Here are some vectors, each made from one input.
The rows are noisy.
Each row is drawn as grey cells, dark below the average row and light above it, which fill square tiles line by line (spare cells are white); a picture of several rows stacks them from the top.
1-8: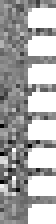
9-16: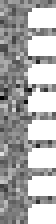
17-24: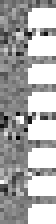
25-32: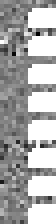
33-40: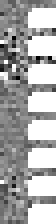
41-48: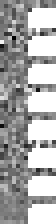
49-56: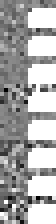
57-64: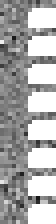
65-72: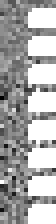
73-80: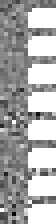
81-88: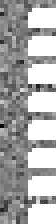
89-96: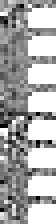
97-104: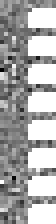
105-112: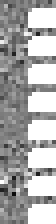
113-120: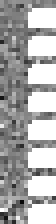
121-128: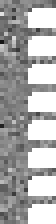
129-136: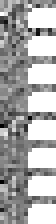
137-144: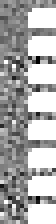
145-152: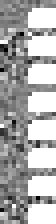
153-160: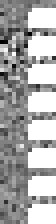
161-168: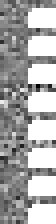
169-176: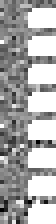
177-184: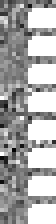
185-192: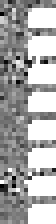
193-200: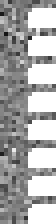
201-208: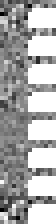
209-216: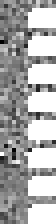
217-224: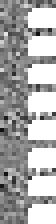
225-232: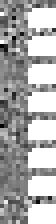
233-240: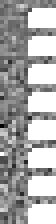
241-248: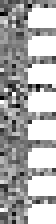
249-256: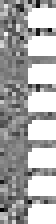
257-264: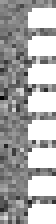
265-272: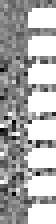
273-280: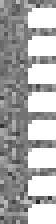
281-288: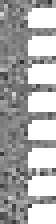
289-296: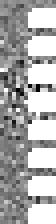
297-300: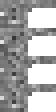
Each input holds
a node of a 13-node tree, together with either a point on a 6-point circle, or three true/false values.
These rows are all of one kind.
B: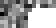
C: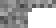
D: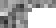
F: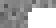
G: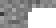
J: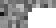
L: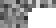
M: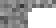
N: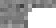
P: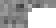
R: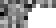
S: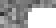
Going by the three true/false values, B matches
M and N.
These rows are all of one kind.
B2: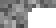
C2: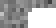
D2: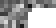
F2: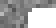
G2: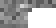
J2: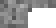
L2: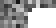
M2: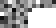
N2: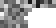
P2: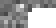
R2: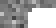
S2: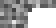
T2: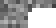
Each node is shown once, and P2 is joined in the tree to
G2 and J2.
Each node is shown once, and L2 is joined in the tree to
M2 and R2.
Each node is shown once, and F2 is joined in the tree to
D2, R2 and S2.
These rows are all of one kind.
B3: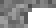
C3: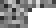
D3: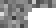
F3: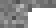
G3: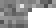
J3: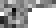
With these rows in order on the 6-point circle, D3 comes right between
F3 and G3.
